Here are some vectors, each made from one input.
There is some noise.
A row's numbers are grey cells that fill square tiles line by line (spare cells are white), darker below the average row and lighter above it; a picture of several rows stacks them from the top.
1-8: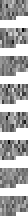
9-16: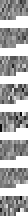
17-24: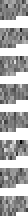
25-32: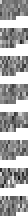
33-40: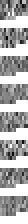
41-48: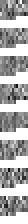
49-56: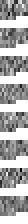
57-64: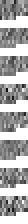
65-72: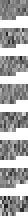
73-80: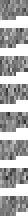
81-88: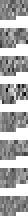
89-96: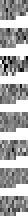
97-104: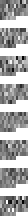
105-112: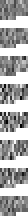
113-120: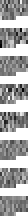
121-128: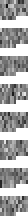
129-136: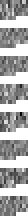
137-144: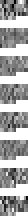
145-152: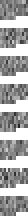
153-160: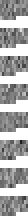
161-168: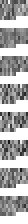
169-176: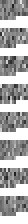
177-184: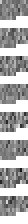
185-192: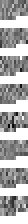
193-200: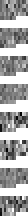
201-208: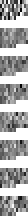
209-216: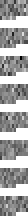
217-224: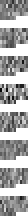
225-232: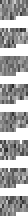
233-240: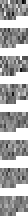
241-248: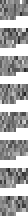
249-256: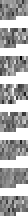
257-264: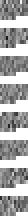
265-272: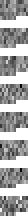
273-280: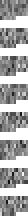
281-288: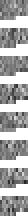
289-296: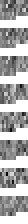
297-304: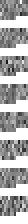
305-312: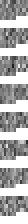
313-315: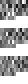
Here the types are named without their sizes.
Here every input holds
either a label, or a point on a line.
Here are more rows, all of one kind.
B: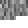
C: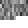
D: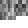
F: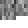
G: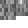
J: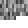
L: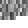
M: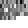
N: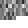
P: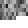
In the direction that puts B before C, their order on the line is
M, L, B, C, D, F, P, G, N, J.
